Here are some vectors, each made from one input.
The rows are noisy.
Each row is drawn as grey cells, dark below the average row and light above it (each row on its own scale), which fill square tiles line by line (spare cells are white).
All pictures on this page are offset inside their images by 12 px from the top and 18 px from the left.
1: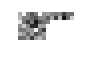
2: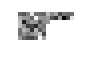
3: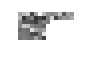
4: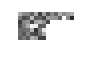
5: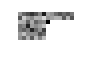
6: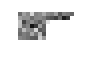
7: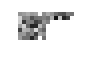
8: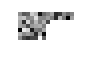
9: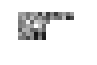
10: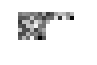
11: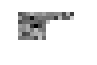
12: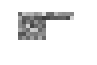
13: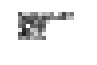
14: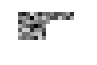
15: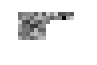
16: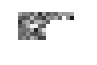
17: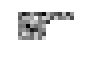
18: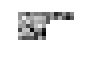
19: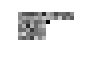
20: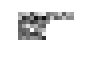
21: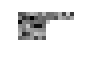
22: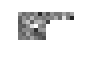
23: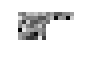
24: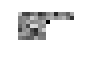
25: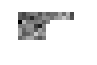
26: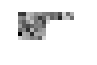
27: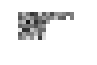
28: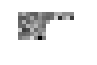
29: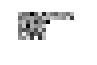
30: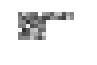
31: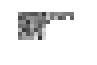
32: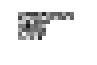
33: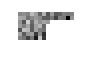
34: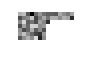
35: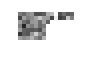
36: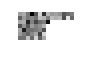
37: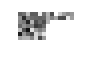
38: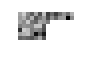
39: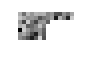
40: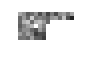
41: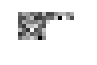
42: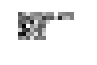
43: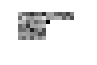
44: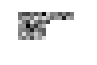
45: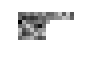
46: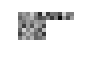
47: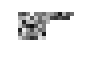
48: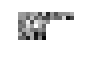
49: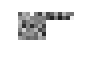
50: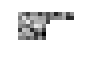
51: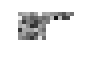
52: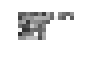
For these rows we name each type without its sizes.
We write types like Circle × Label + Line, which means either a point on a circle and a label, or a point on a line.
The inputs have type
List(Circle).
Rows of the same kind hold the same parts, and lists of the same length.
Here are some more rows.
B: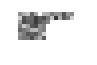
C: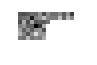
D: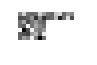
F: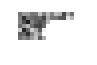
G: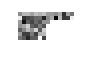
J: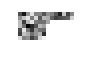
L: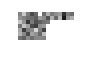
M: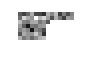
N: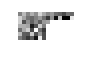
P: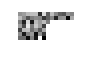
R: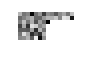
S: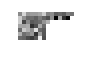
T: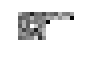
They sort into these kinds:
B, G, L, N, P, R, S, T
C
D, F, J, M

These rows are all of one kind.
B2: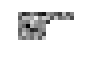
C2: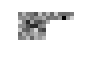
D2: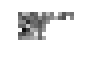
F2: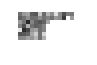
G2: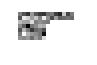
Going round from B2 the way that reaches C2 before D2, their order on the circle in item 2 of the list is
B2, C2, D2, F2, G2.
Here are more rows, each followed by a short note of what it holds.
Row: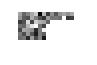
a list of one item
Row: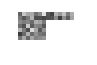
a list of two items
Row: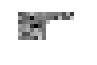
the empty list
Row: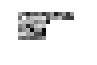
a list of one item
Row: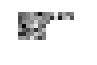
a list of two items
